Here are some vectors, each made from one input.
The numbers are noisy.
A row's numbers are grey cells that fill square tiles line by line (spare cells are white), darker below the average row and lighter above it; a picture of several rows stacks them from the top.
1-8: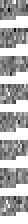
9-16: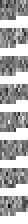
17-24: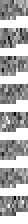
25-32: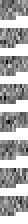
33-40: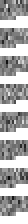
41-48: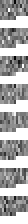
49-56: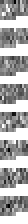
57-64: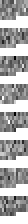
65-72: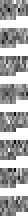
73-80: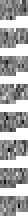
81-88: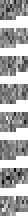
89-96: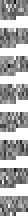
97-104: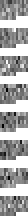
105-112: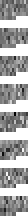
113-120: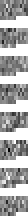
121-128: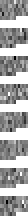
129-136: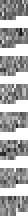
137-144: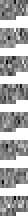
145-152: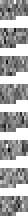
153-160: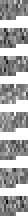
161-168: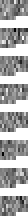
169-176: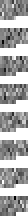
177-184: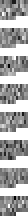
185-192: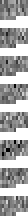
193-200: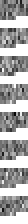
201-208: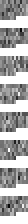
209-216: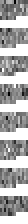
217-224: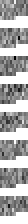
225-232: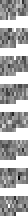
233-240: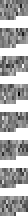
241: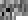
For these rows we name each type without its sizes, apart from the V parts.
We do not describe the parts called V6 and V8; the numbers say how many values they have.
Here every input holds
a node of each of two trees, a value of V6 and a value of V8.
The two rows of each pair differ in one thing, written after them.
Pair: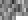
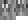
the value of V8
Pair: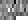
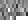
the node of one of the two trees
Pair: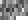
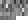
the node of one of the two trees
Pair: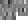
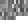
the value of V8
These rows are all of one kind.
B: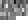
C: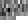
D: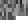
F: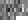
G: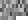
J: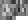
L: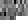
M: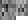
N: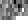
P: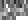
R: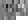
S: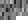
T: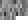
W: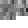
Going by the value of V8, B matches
F, N and S.
